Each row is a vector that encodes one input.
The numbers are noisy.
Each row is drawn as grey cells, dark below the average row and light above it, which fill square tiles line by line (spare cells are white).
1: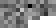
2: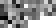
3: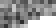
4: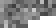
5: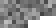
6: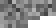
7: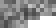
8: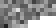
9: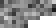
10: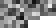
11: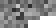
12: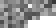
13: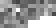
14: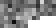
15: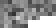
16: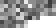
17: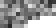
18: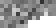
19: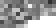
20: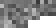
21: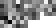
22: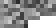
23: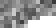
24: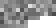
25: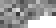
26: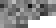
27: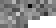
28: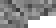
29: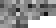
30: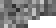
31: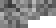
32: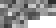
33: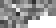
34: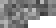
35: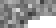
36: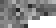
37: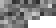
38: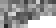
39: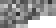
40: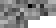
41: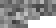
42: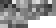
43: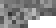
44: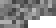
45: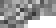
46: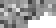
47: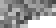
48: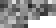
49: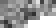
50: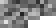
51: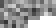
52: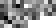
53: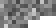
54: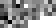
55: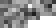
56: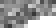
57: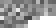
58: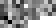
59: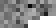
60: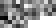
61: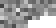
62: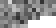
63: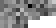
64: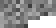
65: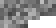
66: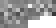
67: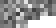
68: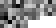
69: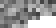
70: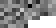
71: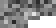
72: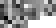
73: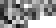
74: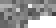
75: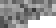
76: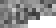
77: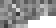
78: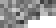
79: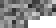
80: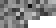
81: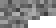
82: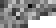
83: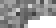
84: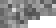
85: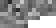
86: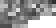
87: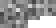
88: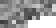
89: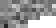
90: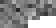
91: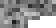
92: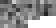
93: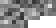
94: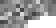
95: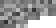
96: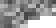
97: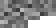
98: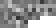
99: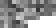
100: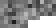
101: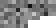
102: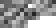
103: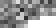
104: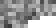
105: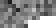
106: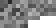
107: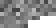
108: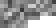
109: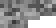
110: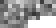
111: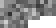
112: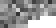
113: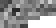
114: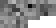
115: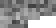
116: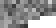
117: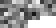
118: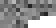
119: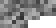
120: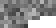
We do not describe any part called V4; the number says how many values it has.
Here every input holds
a list of up to two items, each a true/false value and a value of V4.
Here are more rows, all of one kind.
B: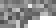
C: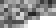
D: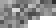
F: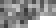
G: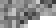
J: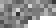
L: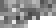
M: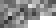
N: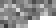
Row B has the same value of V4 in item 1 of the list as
D and J.
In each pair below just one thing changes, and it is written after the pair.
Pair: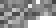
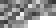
the value of V4 in item 1 of the list
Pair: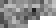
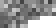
the true/false value in item 1 of the list
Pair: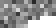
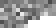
the true/false value in item 1 of the list
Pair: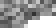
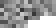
the value of V4 in item 1 of the list
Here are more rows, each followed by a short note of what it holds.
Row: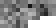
a list of one item
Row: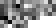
the empty list
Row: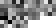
the empty list
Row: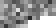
a list of two items
